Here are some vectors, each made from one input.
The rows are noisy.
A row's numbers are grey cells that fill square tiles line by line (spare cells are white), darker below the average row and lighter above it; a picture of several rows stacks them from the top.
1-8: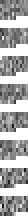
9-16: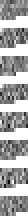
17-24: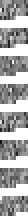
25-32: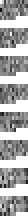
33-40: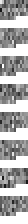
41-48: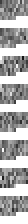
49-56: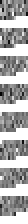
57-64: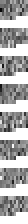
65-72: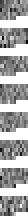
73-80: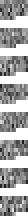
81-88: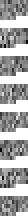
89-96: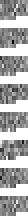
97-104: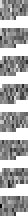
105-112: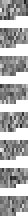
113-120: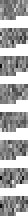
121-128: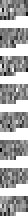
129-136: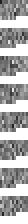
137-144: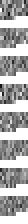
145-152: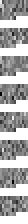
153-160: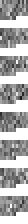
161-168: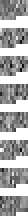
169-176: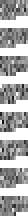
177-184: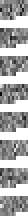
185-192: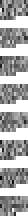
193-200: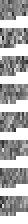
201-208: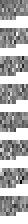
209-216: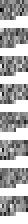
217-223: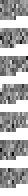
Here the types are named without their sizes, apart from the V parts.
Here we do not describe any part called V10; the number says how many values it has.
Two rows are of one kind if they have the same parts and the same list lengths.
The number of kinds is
4.
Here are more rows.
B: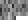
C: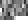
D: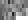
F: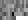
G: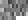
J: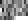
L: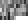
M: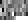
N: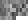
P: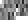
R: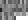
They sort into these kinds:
B, D, G, N
C, J, L, M
F, R
P

